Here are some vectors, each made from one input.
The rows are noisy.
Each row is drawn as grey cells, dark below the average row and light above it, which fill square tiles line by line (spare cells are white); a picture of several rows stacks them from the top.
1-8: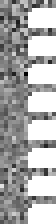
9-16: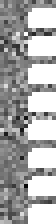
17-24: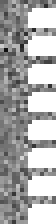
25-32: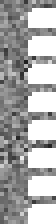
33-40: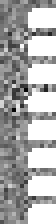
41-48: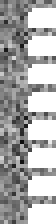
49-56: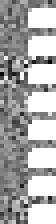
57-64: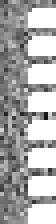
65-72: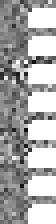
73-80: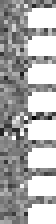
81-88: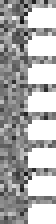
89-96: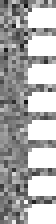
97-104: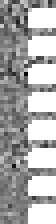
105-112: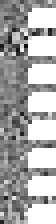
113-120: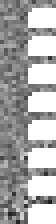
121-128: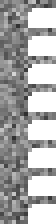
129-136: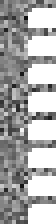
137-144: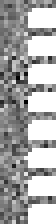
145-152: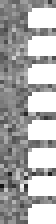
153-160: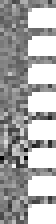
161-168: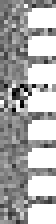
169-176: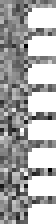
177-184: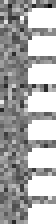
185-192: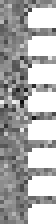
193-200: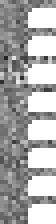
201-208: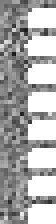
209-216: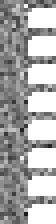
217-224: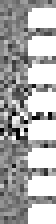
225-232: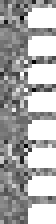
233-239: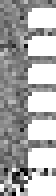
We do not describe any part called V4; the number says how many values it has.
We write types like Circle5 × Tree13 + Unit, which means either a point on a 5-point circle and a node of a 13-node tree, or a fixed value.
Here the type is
(Line6 + V4) × Tree7 + Tree10.
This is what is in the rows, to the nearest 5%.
About 50% of them hold a node of a 7-node tree, together with either a point on a 6-point line, or a value of V4. The rest hold a node of a 10-node tree.
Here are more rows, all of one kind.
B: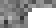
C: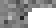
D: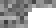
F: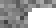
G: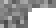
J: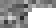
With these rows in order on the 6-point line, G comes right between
B and D.
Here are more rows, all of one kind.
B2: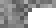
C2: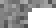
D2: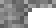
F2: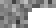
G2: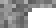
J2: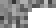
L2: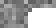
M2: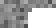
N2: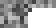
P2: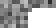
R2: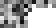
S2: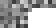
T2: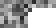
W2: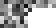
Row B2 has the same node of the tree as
G2, N2, R2 and T2.
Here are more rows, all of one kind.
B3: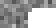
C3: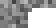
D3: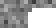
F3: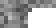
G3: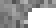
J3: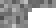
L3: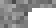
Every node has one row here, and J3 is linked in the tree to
B3 and D3.
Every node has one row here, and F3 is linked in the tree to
C3.
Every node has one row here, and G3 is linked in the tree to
L3.
